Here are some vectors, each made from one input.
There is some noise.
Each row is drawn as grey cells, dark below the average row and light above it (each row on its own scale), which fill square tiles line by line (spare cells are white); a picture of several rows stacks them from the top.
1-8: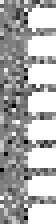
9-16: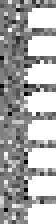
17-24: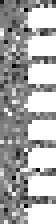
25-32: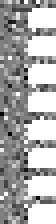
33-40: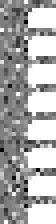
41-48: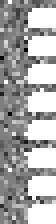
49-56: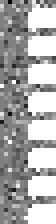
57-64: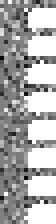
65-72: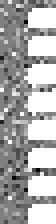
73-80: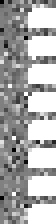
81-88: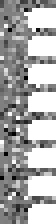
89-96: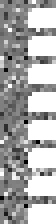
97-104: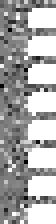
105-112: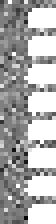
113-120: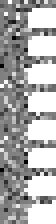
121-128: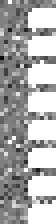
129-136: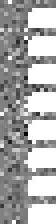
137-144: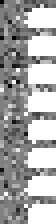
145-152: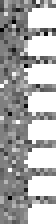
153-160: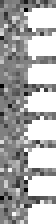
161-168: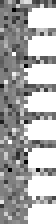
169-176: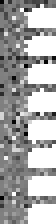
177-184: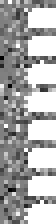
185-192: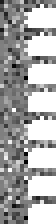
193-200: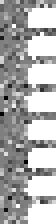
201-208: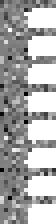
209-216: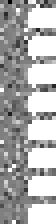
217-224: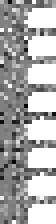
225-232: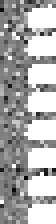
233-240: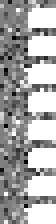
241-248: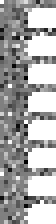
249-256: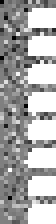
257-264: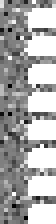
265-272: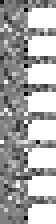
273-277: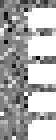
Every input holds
a true/false value, together with either one of 10 labels, or a point on a 14-point line.
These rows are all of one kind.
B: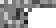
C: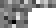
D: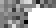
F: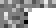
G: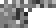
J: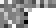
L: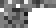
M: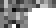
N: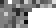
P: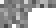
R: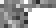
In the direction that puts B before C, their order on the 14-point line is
D, R, L, G, B, N, F, J, P, C, M.
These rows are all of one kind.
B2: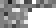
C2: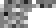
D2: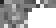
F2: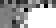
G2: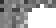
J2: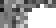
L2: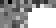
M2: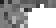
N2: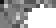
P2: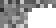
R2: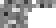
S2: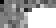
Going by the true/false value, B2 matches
C2 and R2.
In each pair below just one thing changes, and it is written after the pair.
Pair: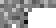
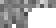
the place on the 14-point line
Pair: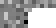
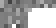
the place on the 14-point line
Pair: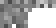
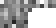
the place on the 14-point line
